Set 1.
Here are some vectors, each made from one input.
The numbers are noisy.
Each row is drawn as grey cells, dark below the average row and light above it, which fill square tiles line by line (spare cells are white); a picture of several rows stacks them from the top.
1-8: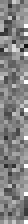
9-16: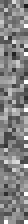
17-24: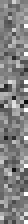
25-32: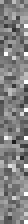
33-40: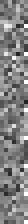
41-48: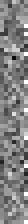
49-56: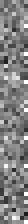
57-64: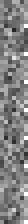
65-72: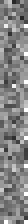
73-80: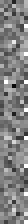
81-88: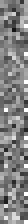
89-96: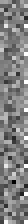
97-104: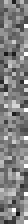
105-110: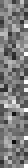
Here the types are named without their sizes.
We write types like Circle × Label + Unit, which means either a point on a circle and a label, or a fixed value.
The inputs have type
Bool × Bool × Bool × Bool + List(Line).
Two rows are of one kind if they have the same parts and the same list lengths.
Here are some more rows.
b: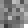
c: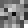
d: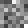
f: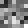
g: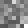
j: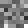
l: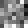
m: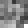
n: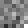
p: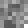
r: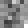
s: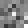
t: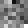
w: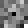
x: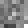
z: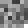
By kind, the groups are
b, d, g, n, p, r, s, x
c, l, m, t, z
f
j, w

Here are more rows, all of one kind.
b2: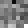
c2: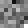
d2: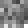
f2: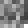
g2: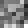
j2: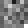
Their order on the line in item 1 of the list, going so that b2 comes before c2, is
b2, c2, d2, f2, g2, j2.
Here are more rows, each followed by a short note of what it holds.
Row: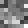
the empty list
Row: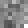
four true/false values
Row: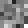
a list of one item
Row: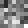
the empty list
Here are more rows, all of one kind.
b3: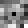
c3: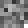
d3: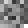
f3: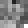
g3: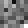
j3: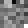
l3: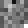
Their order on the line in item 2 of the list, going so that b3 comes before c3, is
j3, b3, d3, c3, g3, l3, f3.
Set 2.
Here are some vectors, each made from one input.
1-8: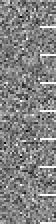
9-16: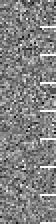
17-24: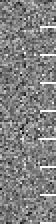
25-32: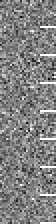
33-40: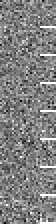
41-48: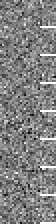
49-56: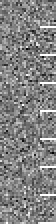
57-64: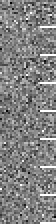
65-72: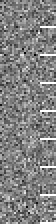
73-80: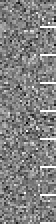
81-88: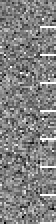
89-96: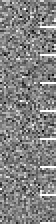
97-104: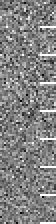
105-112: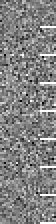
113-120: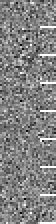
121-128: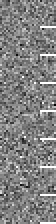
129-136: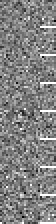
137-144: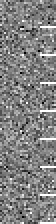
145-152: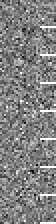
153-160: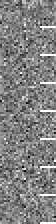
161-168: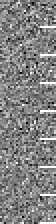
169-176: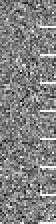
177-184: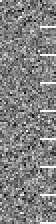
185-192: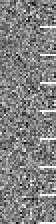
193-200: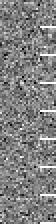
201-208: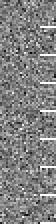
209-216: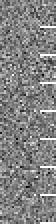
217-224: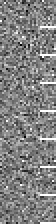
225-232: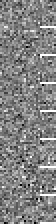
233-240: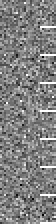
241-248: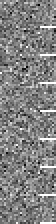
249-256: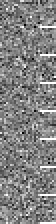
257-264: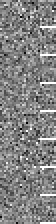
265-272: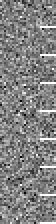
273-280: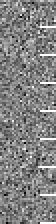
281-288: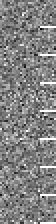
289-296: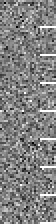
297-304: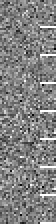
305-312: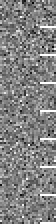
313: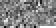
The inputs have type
Bool × Bool × Bool × Bool × (Line7 + Line9).
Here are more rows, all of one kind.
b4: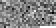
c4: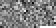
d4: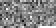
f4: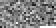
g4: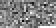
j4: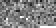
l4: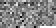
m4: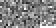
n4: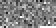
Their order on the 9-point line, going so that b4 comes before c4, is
m4, d4, l4, b4, g4, f4, n4, j4, c4.
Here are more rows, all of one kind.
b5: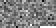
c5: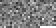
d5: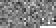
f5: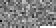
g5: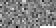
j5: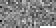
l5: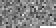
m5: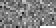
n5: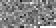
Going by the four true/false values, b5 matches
f5, g5 and j5.
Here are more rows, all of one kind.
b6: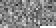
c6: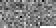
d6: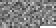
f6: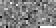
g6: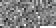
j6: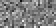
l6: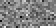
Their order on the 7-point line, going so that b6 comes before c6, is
g6, j6, b6, d6, c6, l6, f6.
